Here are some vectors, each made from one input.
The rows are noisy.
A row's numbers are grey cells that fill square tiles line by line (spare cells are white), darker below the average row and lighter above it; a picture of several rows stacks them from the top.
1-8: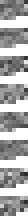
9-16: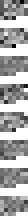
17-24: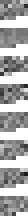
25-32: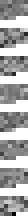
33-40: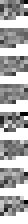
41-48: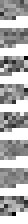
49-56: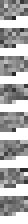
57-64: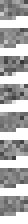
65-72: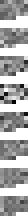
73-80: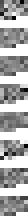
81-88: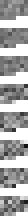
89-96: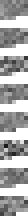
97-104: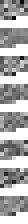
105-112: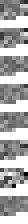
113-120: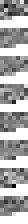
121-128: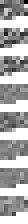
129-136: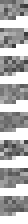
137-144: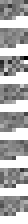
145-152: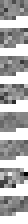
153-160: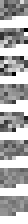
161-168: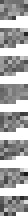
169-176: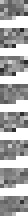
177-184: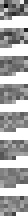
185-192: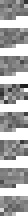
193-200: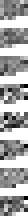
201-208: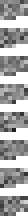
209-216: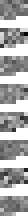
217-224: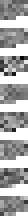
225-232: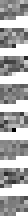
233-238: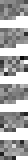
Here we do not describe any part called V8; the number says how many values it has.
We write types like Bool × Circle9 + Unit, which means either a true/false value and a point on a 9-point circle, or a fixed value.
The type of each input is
(Label12 + Line6) × List2(V8).
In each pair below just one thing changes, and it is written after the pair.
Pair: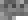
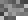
the value of V8 in item 1 of the list
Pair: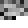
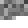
the value of V8 in item 2 of the list
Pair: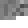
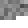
the place on the 6-point line
